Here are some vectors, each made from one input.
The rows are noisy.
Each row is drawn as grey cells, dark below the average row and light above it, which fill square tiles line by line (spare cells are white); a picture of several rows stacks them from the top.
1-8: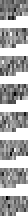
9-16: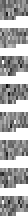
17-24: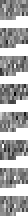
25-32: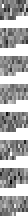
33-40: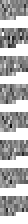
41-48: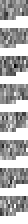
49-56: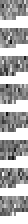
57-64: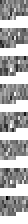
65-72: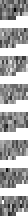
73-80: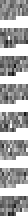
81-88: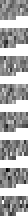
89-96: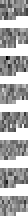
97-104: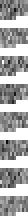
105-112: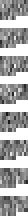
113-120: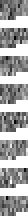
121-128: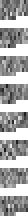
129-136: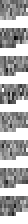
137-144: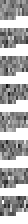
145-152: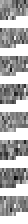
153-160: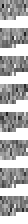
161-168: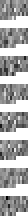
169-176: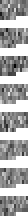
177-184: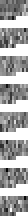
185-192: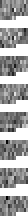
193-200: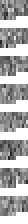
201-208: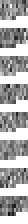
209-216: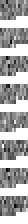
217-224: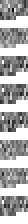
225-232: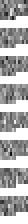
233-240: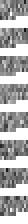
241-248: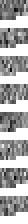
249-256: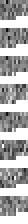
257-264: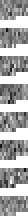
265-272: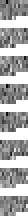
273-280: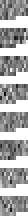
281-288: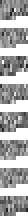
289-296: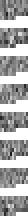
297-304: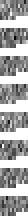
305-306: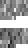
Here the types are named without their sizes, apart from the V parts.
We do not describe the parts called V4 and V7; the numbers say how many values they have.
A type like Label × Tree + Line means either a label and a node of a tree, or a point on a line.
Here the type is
(Line + Tree) × (Line + V4 × V7).
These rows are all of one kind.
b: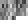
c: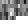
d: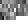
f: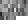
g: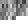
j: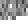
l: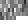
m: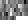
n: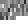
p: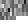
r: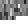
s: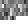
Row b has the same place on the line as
c, d, g and n.
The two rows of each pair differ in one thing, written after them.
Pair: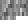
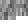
the value of V7
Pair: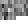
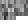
the value of V7
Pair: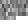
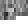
the node of the tree
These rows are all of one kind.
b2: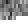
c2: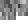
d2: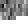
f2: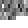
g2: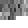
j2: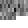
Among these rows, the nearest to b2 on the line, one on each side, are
c2 and d2.
